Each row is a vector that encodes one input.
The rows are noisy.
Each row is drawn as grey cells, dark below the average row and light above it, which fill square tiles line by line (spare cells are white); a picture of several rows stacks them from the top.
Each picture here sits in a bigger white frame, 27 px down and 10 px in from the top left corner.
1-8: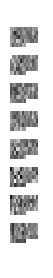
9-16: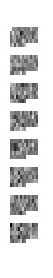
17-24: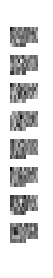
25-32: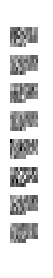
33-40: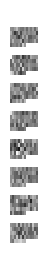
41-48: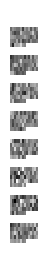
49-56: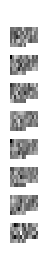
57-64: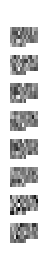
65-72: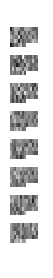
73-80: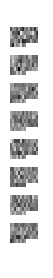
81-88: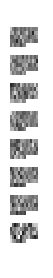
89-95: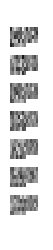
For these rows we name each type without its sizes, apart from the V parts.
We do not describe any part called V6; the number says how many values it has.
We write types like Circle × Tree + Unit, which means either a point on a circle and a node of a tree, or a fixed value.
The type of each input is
(Label × V6 + Unit) × Tree.
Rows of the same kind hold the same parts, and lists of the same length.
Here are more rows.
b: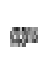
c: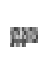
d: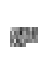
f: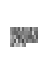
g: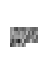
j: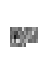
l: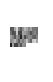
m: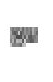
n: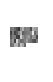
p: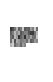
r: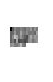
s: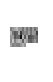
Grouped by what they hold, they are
b, c, f, g, n, r
d, j, l, m, p, s

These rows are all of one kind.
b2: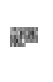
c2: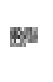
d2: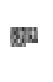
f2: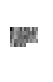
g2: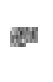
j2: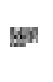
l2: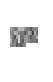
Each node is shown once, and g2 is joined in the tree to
b2.
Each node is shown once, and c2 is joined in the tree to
d2.
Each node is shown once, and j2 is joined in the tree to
f2 and l2.
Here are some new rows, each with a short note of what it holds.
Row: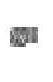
a label, a node of a tree and a value of V6
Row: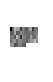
a label, a node of a tree and a value of V6
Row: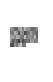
a node of a tree
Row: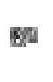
a label, a node of a tree and a value of V6
